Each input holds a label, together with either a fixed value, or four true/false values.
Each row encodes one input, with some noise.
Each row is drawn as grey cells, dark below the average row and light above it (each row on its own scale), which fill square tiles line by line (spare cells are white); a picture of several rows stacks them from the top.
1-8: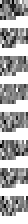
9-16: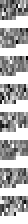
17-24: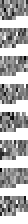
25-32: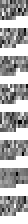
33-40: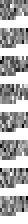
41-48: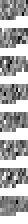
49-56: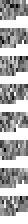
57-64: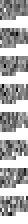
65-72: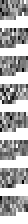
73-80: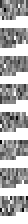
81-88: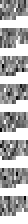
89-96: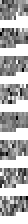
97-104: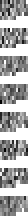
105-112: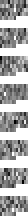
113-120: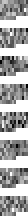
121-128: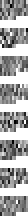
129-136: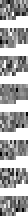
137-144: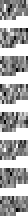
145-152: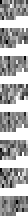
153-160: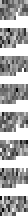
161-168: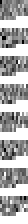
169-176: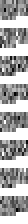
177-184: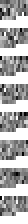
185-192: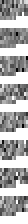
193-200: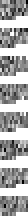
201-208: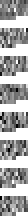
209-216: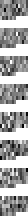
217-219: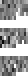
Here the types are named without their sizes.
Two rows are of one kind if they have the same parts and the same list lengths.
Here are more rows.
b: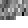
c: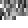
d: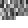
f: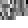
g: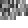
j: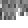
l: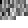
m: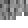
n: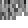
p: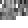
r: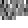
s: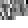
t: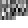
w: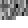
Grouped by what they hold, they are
b, d, f, j, m, n, r, s, t, w
c, g, l, p

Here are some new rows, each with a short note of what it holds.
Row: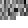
a label
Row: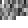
a label
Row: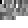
a label and four true/false values
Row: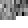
a label
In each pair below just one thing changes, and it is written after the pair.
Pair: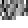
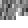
one of the four true/false values
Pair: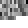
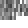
one of the four true/false values
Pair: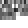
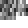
one of the four true/false values
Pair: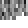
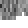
one of the four true/false values
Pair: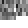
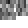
one of the four true/false values
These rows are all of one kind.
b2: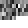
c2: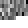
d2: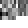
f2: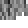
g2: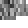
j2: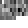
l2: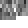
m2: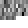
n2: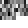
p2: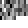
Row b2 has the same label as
j2 and p2.
